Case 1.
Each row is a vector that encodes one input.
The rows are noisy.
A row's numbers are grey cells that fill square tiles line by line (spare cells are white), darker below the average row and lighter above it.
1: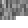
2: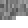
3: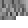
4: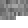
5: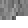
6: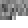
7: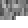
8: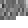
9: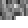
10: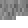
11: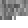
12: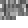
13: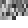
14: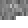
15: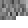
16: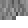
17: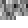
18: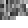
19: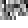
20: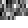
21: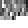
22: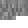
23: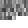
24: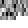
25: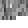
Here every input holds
a point on a 6-point line.
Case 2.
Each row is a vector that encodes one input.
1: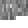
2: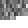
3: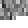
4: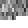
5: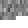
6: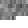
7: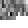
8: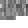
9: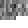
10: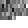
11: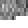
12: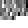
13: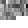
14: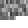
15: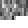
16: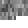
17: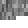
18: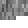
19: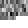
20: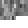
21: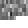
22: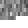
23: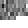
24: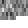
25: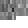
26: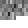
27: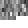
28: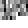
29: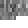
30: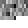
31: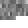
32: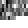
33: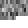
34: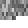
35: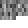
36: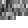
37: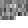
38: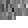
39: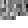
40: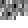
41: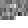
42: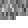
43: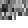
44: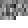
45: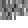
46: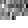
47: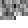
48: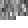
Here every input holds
a point on an 8-point line.
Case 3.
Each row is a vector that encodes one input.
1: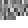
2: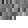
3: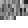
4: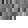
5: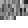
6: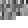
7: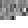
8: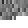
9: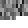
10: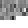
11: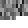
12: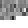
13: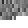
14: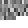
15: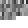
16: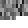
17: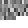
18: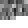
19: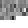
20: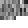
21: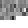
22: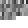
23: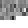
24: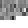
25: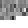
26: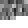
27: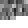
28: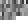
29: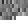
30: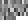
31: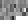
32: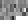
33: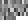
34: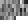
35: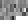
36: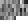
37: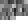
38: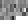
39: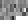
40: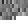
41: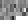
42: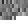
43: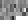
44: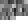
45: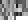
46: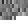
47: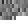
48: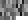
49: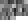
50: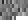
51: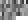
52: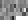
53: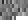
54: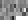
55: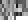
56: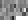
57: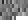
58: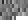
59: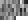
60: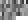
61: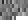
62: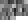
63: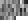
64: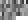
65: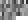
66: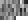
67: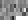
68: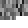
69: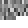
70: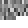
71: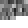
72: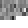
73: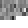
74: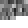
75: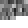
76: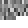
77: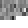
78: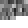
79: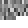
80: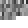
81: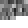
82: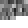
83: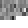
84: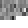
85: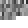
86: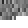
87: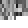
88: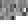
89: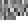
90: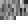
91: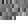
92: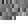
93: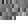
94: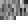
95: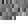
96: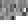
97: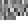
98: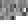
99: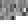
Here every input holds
one of 8 labels.
